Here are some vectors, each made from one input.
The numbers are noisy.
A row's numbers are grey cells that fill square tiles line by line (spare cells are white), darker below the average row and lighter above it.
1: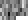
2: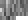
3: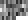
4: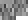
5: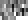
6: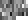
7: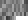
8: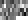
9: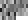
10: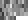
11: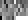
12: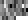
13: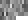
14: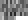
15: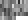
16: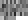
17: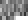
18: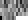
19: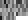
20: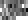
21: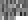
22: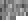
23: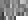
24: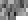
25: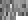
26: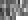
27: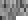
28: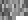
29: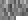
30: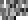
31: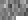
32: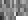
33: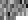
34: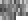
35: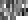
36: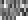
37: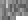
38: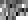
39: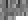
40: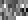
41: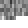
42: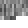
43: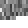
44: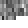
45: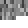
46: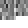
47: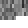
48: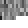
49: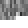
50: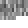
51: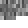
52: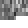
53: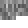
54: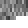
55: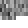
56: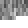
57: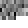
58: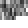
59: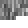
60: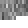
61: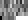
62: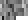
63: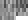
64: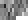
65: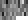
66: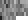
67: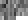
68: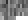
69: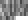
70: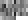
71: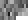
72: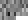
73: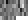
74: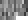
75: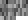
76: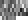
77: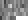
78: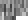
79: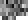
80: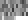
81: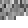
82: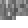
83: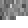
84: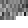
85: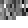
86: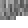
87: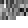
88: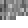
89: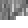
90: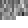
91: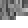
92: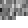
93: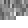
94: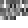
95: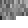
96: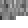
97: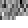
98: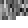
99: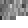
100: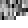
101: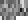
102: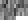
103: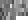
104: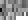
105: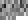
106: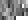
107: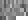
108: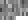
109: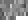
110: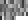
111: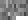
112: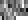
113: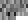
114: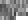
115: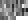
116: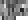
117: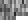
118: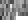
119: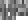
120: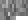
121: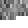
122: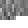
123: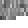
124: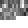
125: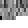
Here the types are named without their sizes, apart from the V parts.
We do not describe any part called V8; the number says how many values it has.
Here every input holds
a point on a line, together with either a point on a line, or a value of V8.
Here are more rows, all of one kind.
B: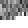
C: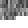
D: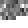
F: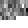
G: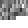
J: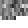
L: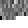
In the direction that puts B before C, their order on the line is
B, C, L, G, F, D, J.
